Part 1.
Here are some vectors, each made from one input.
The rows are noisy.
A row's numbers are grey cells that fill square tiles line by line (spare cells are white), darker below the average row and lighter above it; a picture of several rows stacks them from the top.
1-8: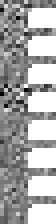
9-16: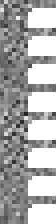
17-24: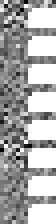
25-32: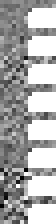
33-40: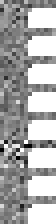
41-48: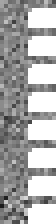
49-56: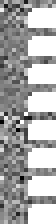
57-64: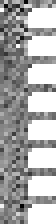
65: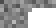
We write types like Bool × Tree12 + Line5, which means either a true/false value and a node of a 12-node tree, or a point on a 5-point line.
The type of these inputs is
Label6 + Line4.
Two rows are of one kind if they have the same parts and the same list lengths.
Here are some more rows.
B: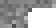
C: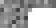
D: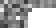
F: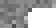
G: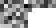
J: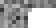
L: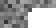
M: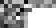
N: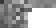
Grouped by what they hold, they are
B, D, F, G, L, M, N
C, J

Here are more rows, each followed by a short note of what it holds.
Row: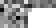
a point on a 4-point line
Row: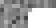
a point on a 4-point line
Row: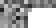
a point on a 4-point line
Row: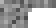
a point on a 4-point line
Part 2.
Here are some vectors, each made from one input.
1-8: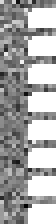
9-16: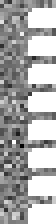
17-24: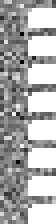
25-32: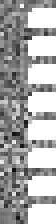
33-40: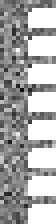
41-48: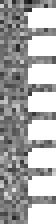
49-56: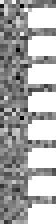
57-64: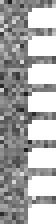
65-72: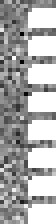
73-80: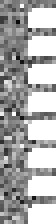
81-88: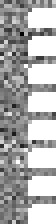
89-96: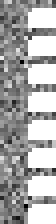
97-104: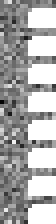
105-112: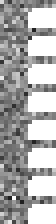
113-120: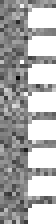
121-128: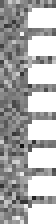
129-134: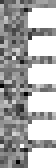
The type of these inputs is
Line13 + Tree16.
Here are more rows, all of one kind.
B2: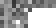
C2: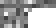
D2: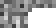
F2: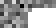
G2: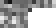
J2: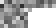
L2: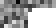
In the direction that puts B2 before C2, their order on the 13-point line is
J2, G2, L2, F2, D2, B2, C2.
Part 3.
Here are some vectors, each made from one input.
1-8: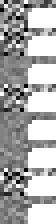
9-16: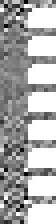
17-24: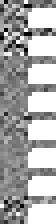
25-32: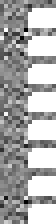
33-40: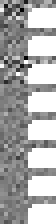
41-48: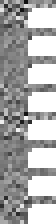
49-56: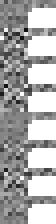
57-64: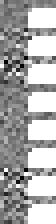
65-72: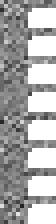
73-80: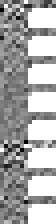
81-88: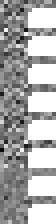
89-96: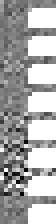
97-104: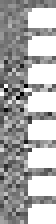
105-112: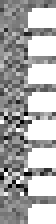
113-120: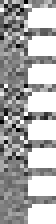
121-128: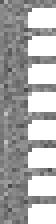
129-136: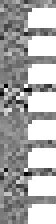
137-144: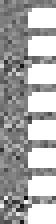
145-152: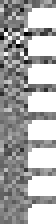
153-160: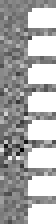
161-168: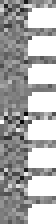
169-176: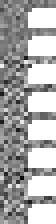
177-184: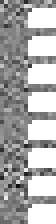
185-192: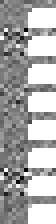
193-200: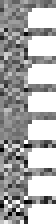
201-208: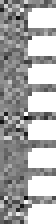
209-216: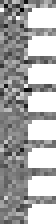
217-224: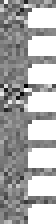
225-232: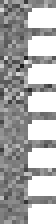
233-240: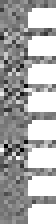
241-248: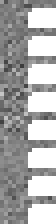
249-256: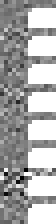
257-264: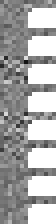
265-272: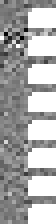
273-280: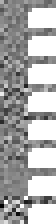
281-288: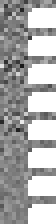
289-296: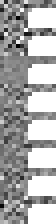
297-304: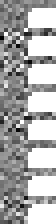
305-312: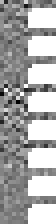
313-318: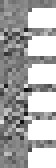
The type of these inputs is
(Bool × Bool × Bool × Bool + Unit) × Line11.
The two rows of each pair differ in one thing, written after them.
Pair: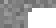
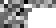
the place on the 11-point line
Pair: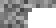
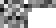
one of the four true/false values
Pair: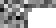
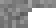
one of the four true/false values
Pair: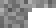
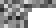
the place on the 11-point line
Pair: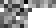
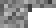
one of the four true/false values
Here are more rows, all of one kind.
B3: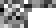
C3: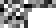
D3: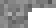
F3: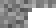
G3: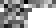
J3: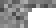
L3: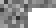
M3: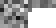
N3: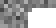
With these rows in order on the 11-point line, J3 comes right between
M3 and N3.
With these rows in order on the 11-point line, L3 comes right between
C3 and F3.
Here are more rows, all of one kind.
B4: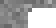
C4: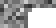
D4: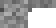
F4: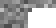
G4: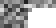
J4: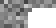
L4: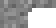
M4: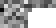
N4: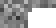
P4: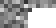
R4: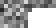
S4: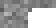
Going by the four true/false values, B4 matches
F4 and N4.
